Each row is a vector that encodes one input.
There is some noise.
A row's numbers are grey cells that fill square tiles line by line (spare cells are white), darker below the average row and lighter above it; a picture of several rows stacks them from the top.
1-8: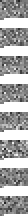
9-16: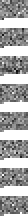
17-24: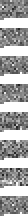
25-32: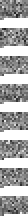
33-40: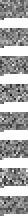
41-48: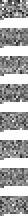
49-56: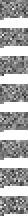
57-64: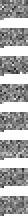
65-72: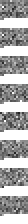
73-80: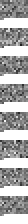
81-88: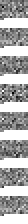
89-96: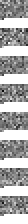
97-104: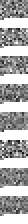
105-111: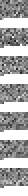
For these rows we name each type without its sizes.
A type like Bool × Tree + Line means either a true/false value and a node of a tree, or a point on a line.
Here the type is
Circle + Unit.
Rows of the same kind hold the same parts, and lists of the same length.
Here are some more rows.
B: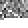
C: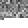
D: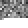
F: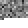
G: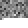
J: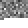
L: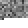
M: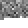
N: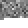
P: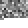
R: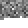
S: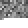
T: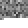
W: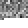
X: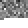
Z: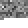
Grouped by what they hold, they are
B, P
C, D, F, G, J, L, M, N, R, S, T, W, X, Z

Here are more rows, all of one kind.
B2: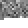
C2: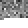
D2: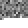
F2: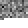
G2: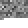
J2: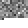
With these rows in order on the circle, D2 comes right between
B2 and G2.
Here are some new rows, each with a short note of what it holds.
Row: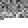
a point on a circle
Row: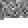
a point on a circle
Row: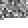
a fixed value
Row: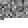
a point on a circle
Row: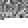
a point on a circle
